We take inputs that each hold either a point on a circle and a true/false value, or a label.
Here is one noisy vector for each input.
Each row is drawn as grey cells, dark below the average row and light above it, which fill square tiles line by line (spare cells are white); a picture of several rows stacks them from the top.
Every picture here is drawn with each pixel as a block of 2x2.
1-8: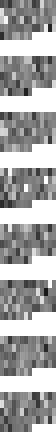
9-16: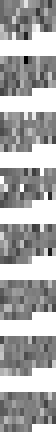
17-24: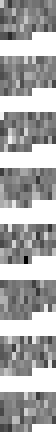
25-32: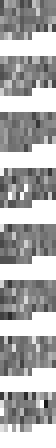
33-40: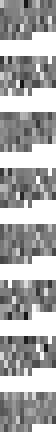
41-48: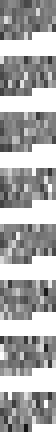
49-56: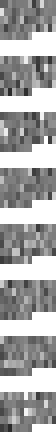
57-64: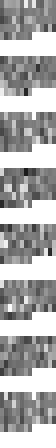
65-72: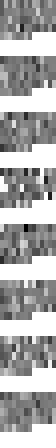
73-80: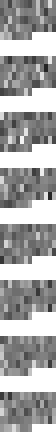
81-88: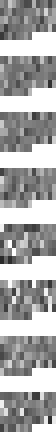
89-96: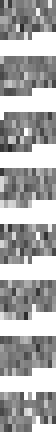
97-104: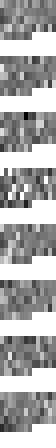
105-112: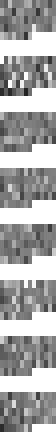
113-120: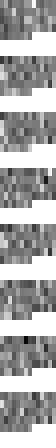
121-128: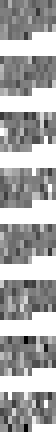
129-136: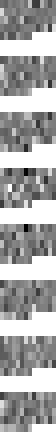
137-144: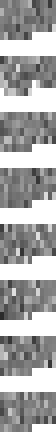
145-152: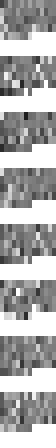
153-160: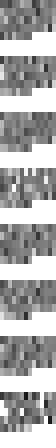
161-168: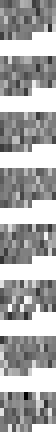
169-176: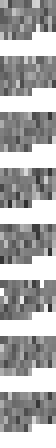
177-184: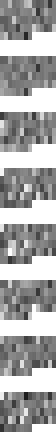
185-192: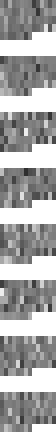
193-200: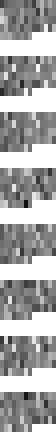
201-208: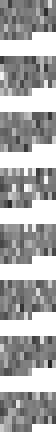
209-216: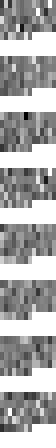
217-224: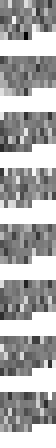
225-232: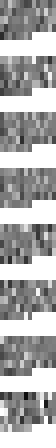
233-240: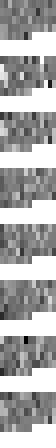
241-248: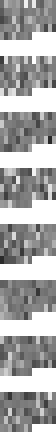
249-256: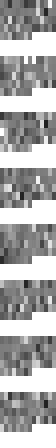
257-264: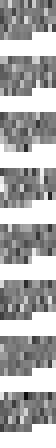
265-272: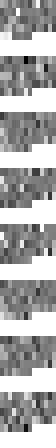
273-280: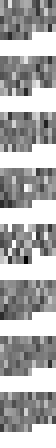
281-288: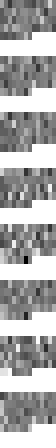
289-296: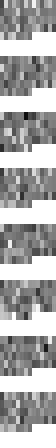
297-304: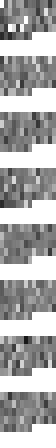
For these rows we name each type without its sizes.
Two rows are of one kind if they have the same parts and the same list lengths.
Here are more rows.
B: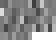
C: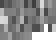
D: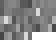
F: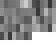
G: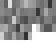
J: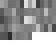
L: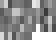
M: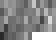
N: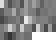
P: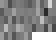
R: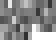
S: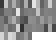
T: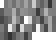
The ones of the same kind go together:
B, C, F, G, R
D, J, L, M, N, P, S, T

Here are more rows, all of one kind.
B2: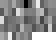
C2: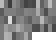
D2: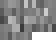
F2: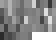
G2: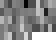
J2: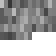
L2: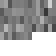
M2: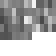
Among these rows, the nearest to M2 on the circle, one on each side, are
F2 and J2.
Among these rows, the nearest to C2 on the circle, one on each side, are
D2 and G2.
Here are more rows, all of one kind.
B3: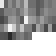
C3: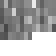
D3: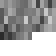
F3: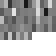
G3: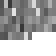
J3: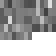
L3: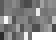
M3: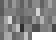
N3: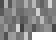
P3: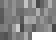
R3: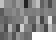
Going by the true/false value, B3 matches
F3, J3 and R3.
